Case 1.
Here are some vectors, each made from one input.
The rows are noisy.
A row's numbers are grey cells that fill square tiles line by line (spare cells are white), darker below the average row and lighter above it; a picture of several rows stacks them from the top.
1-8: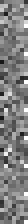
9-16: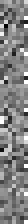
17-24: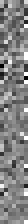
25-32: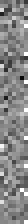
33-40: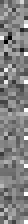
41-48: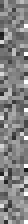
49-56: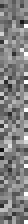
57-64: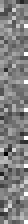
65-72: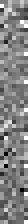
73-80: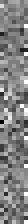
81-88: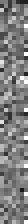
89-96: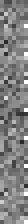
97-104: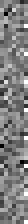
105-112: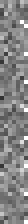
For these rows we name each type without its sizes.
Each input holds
four true/false values.
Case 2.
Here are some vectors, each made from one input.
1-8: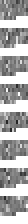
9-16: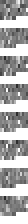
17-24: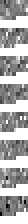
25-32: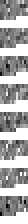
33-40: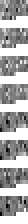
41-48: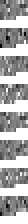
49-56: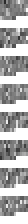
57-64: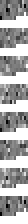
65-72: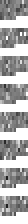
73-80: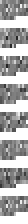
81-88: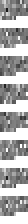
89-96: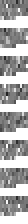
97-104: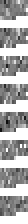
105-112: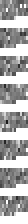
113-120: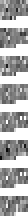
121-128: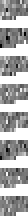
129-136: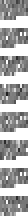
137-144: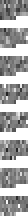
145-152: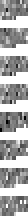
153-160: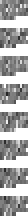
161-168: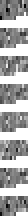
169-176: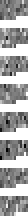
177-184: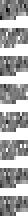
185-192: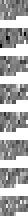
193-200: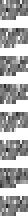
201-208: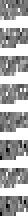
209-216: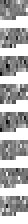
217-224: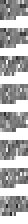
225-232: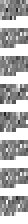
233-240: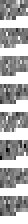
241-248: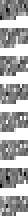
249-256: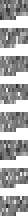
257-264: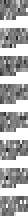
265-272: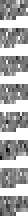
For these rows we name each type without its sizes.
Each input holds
a point on a line.
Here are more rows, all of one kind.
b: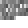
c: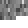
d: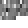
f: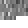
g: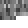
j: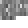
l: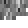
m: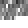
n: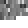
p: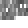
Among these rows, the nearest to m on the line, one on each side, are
f and p.
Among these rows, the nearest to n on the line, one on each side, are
c and l.
